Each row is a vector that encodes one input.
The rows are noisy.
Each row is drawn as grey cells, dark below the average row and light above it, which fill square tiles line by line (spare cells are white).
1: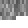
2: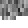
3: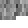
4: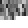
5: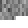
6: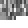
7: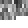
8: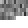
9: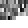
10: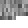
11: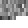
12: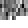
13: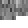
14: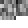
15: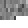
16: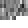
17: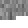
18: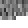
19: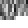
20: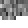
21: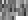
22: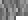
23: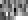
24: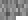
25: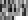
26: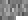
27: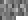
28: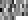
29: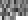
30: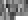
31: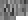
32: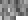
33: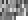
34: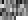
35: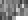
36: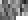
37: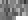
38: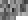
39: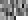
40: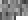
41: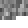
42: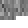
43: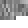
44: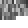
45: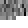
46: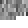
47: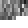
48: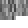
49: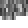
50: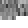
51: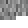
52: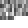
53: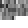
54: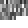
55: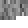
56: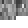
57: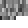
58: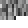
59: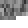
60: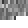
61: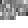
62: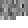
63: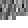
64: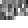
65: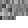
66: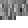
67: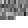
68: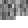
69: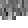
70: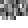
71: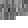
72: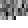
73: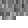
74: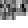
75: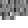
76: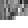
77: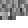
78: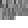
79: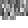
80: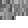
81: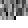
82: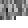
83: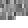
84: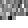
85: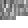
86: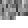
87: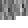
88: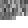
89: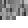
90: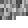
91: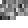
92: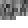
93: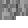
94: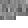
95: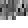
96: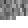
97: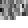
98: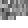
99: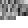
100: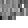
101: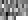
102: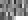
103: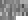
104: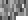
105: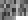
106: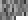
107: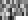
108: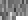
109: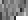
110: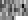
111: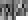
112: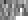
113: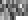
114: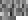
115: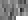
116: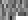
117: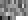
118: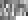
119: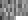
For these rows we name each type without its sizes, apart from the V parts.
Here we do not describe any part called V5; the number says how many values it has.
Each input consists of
a value of V5, together with a list of points on a line.
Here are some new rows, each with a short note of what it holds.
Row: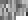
a value of V5, together with a list of two items
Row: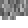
a value of V5, together with the empty list
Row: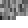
a value of V5, together with a list of three items
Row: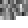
a value of V5, together with the empty list
